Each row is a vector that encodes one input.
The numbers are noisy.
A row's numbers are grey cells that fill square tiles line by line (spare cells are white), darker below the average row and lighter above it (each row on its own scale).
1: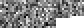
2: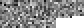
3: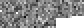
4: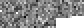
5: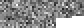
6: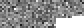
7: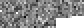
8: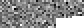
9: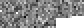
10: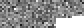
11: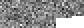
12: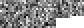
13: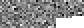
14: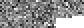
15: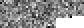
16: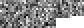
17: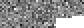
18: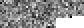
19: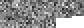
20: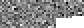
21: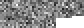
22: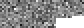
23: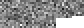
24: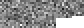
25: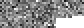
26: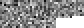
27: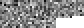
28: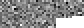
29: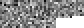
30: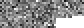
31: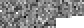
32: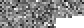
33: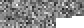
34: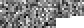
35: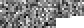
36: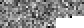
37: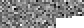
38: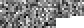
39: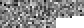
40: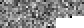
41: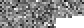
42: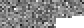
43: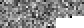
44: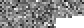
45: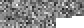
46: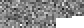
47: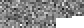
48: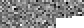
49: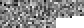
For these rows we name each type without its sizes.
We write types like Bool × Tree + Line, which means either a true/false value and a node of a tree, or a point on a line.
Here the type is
Tree.
